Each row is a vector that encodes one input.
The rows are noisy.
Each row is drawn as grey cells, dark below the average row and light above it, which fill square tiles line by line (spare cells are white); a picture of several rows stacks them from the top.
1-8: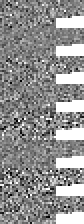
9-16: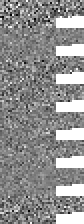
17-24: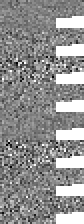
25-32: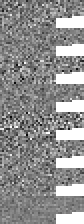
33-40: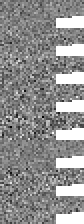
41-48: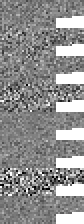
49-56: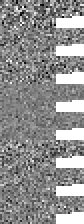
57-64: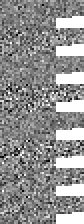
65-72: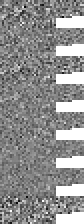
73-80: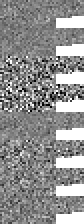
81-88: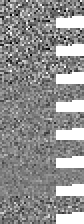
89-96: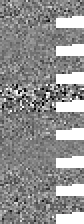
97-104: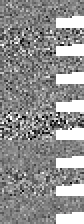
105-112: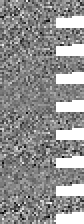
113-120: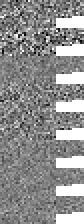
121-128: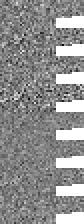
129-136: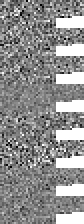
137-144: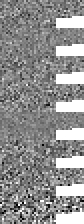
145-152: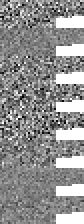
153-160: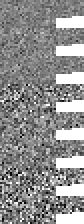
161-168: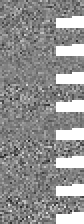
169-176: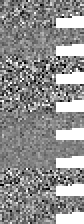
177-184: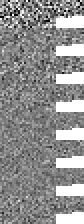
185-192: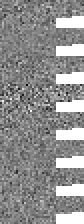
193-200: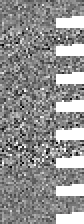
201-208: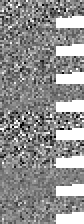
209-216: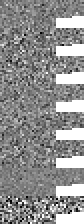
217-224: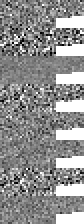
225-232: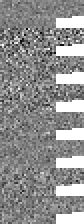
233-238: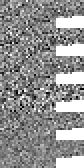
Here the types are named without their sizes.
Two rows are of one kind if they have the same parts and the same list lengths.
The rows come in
4 kinds.
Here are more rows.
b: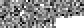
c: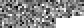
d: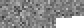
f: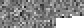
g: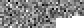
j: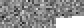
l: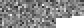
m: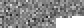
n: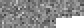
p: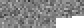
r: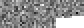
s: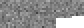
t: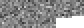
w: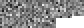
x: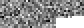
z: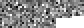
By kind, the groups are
b, r, s
c, f, g, w
d, j, m
l, n, p, t, x, z

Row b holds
a point on each of two circles.
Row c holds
a point on a circle.
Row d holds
a point on each of two circles and four true/false values.
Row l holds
a point on a circle and four true/false values.
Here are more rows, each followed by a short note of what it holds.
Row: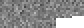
a point on a circle and four true/false values
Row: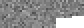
a point on each of two circles and four true/false values
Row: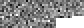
a point on a circle
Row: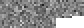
a point on a circle
